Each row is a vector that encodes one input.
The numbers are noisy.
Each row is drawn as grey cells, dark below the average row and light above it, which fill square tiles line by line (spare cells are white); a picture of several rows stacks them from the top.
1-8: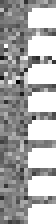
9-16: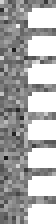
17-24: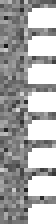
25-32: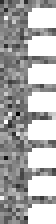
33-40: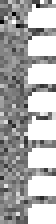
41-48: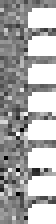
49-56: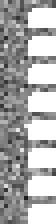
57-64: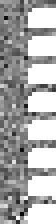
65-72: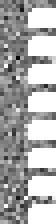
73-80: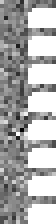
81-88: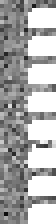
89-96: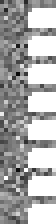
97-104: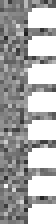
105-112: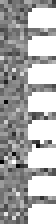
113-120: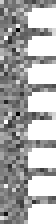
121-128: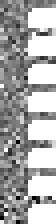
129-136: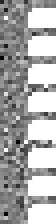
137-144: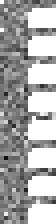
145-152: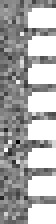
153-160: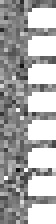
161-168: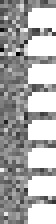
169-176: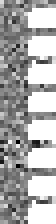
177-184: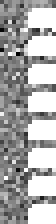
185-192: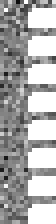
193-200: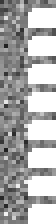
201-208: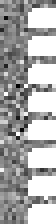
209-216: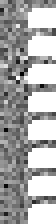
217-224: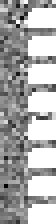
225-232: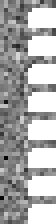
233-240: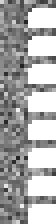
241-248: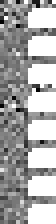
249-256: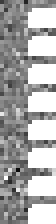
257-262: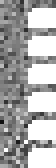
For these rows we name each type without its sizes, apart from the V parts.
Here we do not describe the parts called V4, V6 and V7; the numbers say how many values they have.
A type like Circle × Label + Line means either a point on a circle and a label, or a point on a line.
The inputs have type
Bool × V4 + Label × (Tree + V6) × V7.
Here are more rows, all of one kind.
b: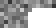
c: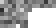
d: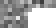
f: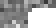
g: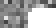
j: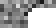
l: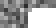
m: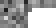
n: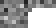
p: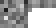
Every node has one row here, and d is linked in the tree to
l.
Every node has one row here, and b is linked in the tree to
m.
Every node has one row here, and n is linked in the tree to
j.
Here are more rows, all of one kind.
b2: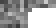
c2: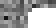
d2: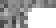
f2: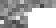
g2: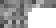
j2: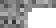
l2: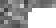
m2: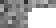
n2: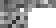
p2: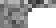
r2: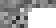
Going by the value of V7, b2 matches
l2 and m2.
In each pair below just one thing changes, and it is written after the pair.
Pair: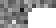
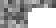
the label
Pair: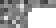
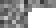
the node of the tree
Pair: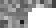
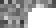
the node of the tree
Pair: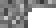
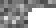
the node of the tree
